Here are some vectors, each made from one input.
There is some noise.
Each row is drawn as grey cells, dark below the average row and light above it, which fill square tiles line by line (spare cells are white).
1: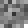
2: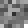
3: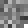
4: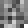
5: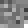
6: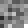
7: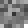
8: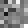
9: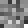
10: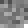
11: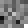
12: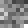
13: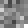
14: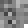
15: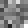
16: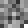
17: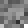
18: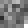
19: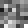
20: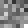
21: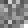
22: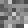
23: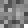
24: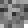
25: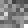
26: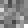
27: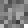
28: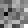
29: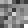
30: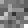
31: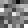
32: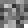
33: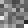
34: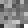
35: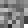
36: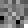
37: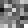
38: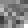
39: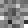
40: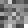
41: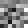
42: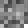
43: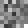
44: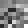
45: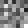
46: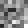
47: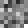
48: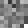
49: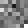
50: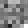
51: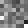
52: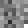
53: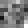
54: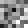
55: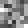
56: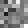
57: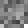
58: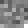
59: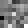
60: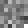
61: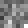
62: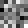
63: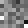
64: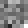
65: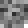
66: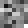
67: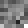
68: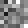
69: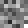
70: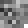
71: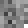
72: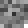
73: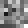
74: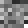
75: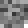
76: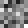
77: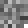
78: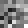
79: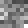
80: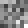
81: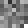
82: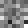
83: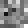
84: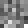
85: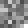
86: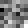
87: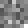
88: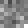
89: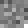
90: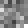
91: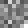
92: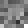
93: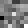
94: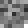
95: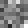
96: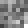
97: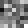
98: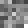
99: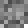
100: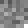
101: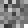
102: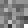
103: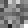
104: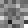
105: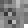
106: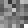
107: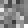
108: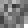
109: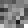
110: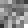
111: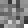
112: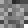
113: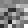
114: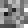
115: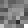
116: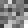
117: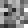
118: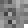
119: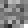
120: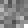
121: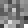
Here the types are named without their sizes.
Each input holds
two labels.
